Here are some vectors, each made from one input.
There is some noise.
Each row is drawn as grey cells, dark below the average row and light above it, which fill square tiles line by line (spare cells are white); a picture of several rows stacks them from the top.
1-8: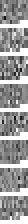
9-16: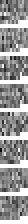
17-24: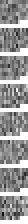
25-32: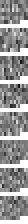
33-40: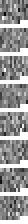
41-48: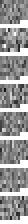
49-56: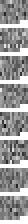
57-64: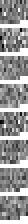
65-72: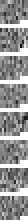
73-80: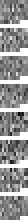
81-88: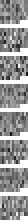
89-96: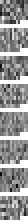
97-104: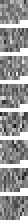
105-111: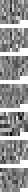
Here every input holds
either one of 5 labels and a true/false value, or one of 10 labels.
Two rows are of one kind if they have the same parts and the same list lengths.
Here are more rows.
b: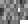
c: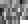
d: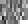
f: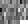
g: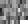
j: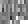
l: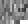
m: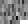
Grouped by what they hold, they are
b, c, d, f, g, j
l, m

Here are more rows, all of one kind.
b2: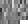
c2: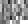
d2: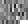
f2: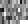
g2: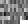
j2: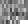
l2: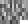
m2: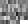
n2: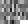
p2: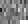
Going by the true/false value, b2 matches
f2 and p2.
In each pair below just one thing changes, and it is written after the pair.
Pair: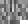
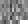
the label
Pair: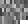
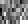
the label
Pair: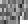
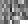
the label
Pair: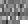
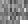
the label
